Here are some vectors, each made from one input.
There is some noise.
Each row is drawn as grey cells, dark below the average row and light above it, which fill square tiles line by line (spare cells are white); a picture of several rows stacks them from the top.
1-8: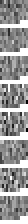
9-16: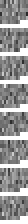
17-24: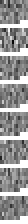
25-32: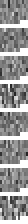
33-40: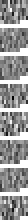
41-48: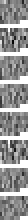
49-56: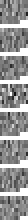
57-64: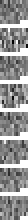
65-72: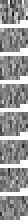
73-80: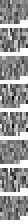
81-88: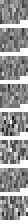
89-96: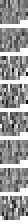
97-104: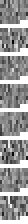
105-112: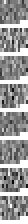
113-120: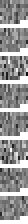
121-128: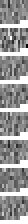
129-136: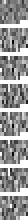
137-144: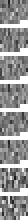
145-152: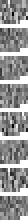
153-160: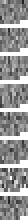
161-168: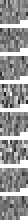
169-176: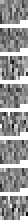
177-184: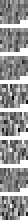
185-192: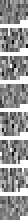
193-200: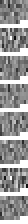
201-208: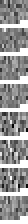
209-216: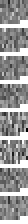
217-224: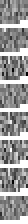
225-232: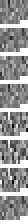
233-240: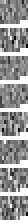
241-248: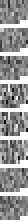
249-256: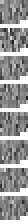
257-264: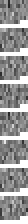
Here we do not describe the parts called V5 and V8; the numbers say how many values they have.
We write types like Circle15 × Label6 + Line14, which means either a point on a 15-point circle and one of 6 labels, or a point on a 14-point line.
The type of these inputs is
Bool × Bool × Bool × Bool + Tree9 × V5 × V8.
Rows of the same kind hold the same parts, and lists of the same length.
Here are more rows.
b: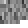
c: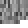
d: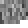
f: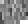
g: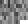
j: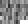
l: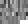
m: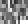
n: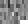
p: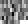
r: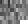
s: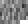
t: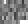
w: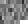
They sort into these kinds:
b, c, d, f, g, j, l, n, r, s, t, w
m, p

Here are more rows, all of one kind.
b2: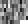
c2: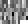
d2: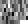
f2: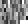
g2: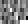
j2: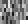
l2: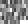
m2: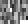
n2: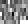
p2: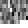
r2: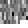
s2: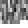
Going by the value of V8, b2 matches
d2, f2 and j2.
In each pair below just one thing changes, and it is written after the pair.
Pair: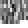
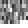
the node of the tree
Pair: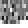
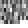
the node of the tree
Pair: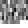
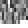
the value of V8
